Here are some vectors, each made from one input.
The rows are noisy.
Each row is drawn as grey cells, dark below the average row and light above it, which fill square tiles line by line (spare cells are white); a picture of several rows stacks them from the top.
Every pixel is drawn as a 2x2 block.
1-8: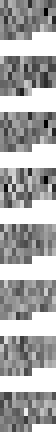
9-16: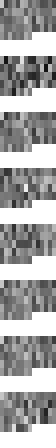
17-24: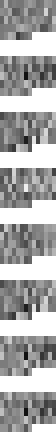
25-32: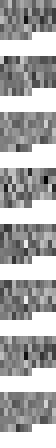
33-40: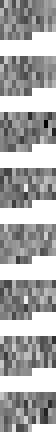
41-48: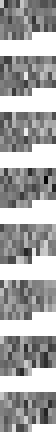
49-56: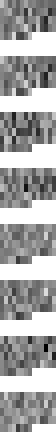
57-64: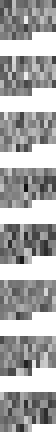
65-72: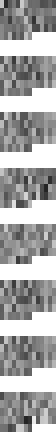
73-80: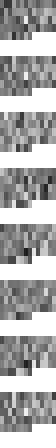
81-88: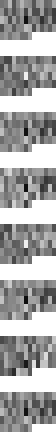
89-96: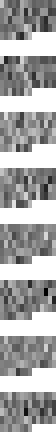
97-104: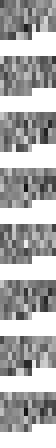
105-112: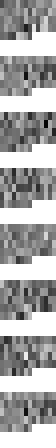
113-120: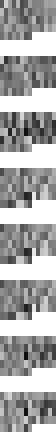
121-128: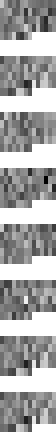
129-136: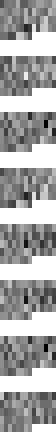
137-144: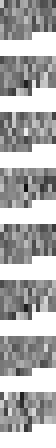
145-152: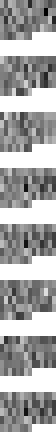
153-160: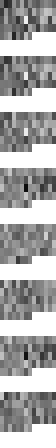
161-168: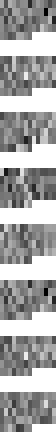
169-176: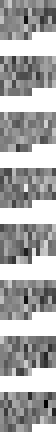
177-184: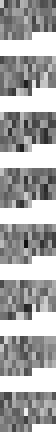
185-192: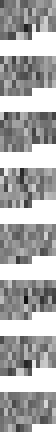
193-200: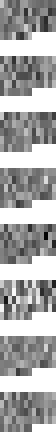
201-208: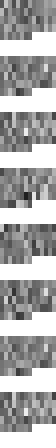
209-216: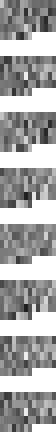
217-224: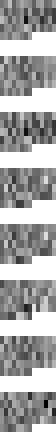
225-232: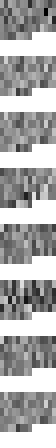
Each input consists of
three true/false values.
